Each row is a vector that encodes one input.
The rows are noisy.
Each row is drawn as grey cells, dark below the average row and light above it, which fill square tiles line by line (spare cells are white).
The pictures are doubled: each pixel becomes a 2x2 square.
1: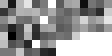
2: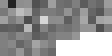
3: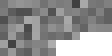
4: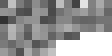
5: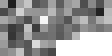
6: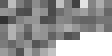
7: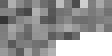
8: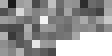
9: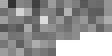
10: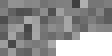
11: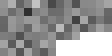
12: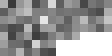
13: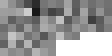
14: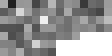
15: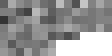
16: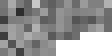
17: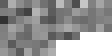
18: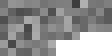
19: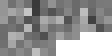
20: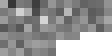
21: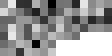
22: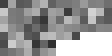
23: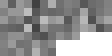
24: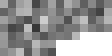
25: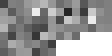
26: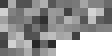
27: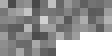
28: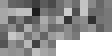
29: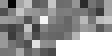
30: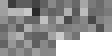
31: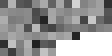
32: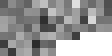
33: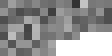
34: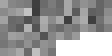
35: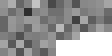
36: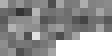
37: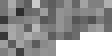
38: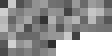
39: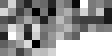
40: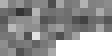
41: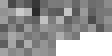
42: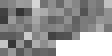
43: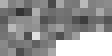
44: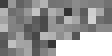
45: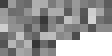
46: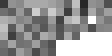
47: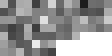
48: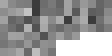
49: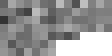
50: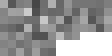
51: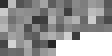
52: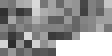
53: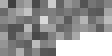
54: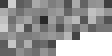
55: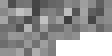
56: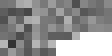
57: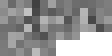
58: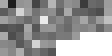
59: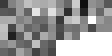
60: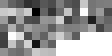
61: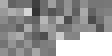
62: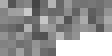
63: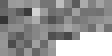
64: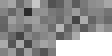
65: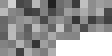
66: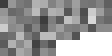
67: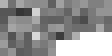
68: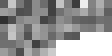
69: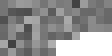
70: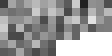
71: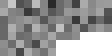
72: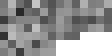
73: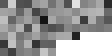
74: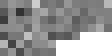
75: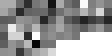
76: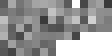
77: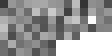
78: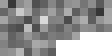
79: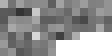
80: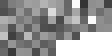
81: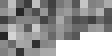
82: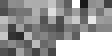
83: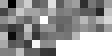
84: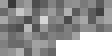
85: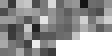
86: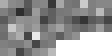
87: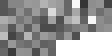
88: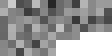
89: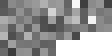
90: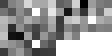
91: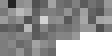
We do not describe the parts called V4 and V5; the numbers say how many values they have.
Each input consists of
either a point on each of two 3-point lines, or a true/false value and a value of V4, or a value of V5.
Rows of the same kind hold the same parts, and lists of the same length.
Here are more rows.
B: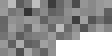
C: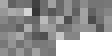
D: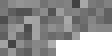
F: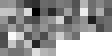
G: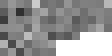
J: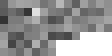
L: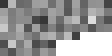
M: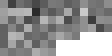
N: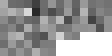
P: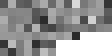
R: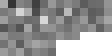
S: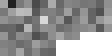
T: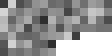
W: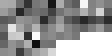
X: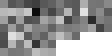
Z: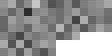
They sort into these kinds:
B, D, G, J, W, Z
C, F, M, N, R, S, X
L, P, T

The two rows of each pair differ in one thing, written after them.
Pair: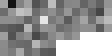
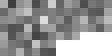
the true/false value
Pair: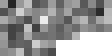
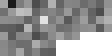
the value of V4
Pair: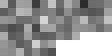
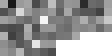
the true/false value
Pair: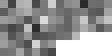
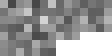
the value of V4
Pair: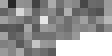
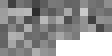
the value of V4
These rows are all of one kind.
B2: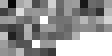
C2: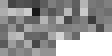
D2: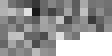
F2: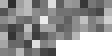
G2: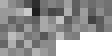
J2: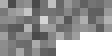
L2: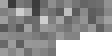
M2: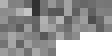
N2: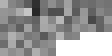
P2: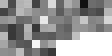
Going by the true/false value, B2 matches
C2 and L2.
